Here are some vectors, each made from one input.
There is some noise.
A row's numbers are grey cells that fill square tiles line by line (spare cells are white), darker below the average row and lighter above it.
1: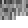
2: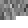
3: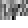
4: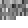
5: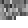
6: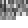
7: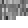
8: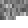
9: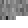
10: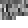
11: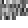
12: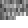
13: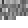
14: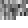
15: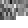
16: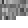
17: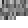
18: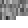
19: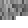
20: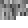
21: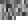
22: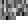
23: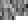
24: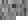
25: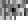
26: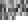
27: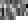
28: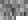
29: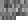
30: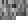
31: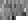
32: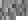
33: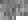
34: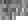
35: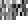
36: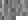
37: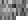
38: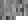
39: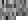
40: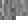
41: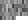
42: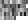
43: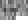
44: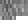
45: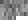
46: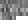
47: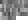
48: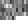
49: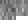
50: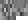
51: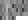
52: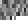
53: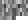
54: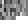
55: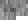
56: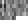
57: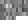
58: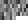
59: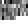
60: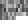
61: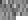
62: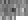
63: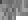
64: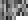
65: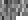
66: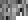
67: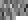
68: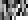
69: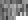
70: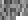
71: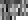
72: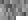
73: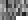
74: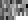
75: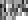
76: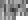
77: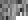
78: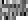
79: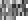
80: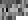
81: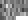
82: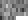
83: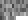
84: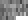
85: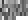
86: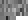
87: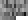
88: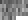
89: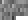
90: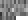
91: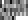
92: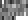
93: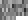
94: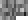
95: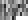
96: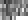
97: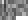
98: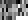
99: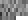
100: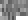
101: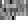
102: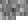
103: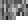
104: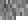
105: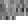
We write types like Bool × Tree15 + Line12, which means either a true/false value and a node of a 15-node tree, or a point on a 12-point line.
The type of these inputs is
Bool × Line5 + List2(Line4).
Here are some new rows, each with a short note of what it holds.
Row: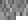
a list of two items
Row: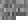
a list of one item
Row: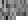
a point on a 5-point line and a true/false value
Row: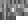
the empty list
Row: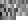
the empty list
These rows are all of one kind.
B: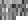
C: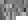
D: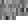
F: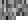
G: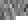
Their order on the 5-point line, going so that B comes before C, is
G, B, C, F, D.
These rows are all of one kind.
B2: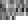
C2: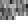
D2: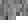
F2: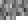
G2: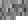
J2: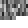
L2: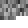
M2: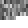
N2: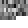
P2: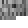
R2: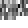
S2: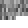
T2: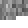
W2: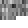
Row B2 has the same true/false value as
C2, D2, R2 and S2.
